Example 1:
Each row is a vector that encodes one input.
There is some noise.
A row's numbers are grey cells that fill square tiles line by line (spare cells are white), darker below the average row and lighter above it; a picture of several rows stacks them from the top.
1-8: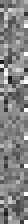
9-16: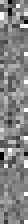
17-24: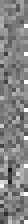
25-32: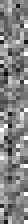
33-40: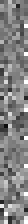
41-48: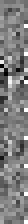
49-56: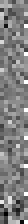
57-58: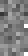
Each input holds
a point on a 9-point circle.
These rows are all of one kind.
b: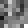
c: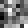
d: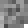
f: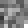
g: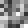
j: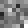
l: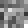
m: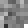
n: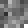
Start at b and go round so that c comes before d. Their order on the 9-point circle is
b, f, l, c, j, m, d, g, n.
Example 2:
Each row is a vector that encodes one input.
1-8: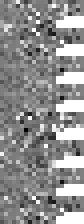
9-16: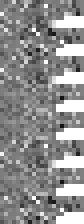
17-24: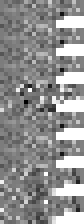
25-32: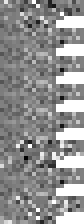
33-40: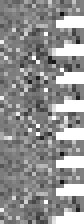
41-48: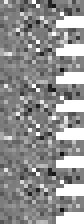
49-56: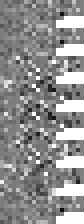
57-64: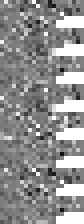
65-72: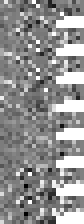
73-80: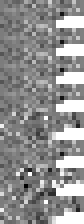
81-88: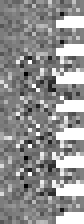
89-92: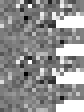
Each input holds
one of 5 labels.
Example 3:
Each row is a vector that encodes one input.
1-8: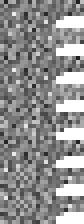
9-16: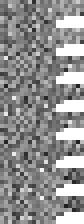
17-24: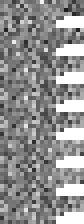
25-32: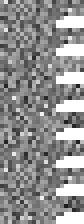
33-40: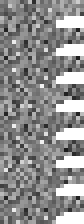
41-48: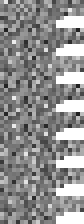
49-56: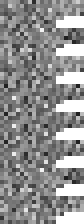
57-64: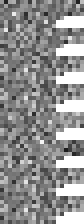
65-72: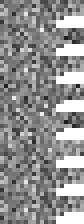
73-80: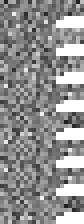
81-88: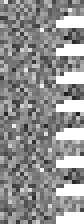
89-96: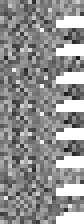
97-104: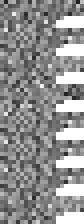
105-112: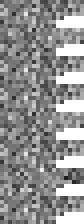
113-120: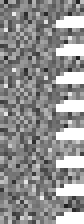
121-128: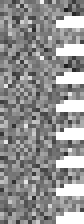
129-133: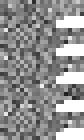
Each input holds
one of 5 labels.
